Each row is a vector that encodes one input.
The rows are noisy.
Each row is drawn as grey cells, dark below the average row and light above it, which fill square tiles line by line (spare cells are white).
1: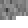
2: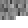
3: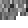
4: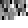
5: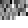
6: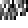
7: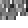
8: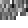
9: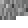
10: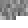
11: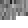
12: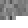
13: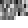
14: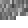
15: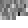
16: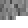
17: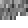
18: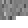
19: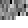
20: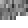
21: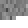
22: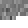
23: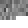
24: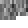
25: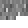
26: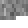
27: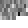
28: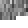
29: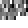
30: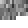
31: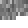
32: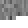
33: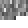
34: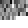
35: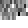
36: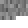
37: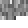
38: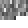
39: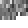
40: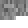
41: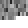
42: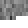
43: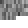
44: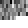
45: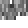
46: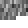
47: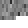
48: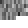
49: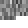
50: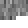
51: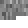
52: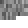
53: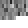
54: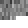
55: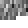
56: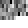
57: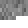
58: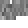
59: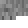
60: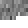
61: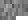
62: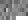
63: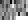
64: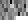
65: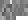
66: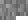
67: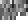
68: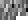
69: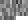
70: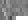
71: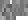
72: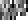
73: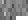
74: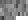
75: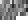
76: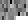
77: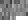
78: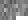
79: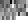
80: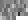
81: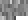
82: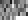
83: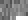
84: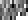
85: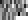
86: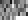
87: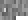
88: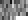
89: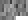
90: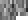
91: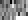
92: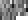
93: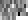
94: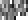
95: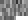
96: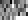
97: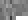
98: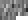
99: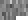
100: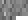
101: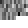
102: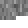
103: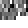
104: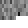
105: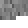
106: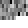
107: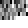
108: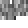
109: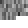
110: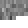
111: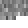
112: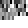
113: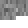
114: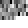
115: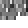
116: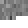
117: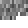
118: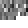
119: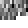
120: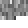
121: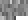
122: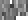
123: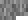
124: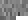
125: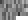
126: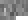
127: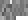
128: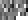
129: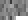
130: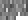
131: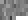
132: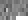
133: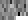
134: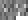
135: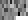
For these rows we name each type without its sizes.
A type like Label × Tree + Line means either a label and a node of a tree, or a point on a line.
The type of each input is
Bool × Bool × Bool + Tree × Tree + Unit.
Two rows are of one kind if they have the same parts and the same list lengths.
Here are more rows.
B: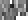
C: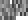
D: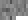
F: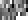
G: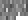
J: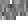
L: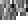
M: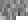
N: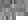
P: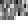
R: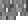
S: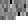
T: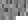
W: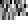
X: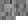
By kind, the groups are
B, G, J, M, N, R, W
C, P
D, F, L, S, T, X

